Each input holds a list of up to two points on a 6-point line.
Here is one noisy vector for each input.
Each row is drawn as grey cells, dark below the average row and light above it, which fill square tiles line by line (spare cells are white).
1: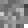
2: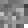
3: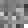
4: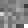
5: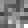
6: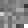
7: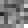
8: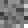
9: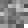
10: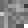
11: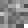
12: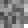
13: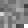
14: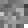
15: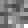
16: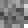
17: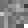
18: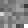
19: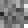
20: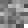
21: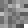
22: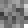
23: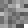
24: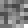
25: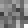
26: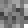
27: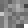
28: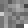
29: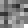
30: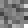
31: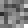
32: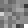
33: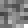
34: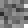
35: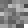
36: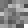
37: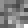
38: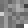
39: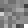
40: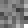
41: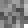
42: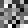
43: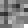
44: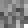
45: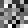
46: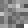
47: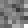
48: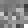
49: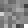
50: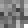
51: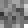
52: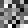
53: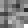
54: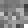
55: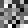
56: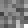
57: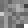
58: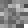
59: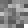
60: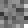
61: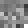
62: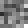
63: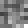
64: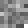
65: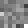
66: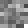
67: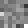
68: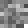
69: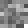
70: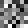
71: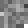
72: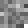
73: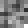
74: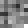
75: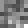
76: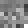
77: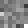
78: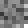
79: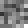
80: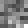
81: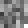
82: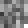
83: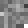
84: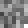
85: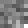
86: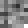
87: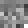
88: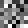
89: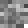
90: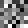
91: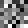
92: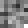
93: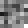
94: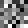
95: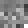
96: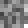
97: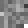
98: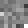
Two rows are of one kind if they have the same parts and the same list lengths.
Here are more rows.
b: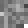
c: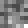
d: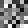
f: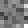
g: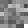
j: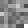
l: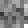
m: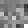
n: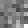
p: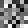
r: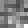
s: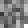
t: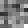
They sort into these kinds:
b, g, j, m
c, f, l, n, r, s, t
d, p

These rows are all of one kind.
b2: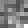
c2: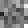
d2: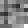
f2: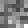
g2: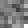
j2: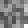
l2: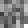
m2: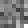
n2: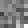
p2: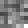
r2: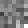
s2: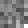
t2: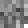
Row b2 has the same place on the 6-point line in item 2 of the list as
n2, r2, s2 and t2.
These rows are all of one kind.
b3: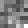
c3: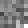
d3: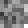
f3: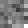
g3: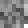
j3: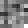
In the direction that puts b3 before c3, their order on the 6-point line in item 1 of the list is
j3, b3, f3, c3, g3, d3.
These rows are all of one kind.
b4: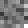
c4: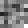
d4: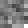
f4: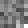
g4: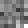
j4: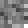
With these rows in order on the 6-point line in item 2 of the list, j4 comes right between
b4 and d4.
